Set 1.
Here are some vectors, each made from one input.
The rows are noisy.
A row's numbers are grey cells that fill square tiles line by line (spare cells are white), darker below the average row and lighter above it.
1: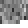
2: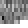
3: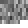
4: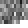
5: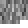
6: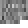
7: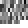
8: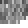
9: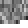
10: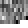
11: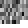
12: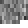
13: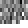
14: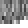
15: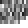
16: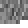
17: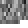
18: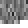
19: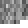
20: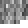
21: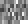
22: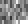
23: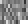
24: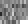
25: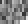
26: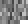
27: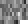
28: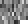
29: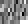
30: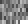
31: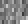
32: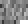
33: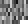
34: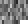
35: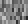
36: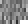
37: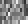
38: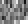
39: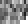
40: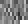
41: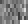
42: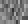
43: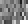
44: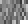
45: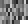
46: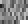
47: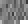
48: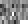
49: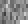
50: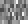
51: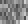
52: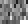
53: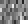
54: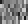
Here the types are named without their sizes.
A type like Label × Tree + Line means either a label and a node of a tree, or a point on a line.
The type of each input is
Circle.
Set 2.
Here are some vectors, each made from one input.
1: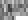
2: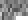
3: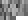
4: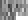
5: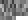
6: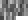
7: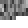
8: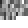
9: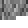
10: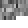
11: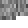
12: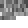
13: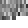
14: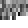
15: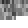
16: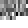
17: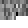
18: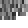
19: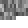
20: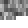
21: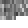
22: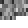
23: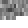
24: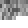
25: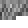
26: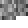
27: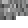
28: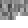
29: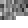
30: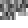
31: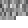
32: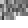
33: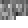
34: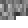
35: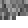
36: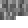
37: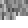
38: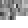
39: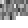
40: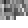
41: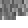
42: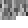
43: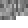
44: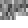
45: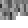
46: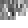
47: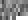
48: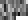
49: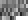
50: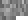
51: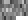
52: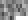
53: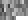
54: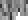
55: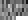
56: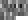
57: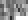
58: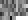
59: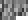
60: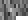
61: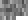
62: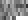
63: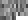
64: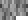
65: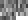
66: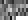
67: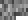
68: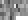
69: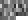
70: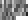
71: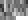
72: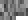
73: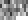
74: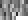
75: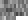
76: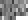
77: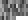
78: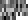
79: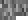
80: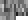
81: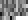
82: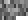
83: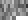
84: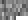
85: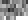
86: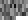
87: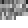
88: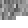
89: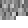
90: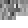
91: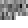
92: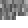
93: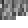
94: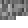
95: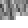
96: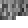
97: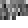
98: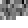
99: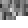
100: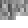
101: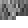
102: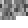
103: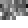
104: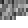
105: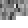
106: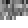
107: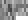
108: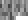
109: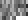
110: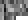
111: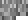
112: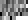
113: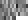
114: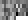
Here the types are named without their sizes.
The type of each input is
Bool × Bool × Bool.
